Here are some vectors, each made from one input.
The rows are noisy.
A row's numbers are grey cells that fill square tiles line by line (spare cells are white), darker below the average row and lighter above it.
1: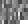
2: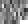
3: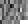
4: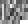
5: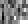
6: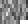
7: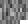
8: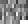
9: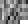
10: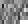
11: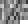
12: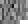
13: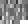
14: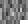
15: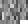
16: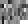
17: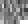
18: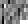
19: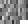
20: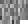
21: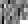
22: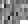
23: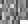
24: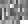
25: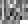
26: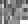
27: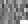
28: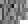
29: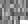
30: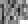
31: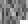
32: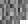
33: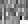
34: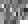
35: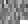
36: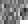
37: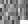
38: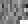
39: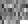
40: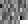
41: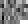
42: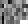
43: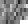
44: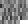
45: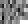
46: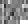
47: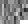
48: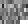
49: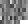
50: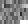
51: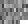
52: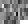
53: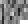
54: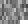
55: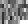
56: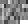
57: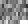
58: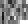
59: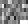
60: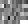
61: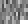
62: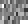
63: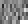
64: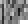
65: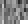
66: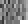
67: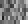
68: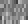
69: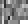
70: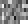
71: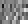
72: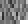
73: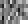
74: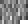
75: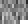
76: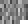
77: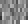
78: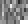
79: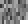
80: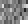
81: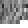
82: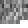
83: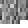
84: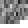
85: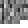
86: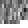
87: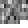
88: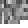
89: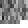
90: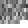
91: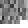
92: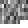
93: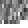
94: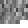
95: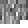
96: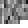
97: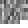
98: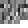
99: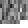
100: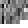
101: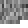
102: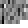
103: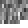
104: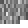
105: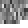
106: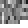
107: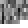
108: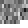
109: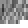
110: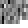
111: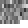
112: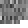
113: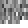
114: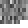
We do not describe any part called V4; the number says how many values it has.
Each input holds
a point on a 6-point circle and a value of V4, together with either a point on a 5-point line, or four true/false values.
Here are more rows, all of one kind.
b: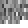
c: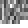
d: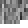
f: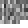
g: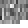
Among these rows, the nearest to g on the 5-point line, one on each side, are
d and f.
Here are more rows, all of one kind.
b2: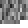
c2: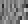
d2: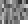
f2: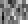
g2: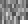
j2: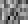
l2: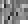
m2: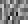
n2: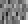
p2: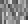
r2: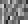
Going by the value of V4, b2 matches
c2, d2, g2 and r2.
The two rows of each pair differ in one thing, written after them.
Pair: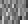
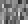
the place on the 6-point circle
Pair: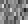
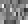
the value of V4
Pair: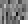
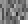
the value of V4
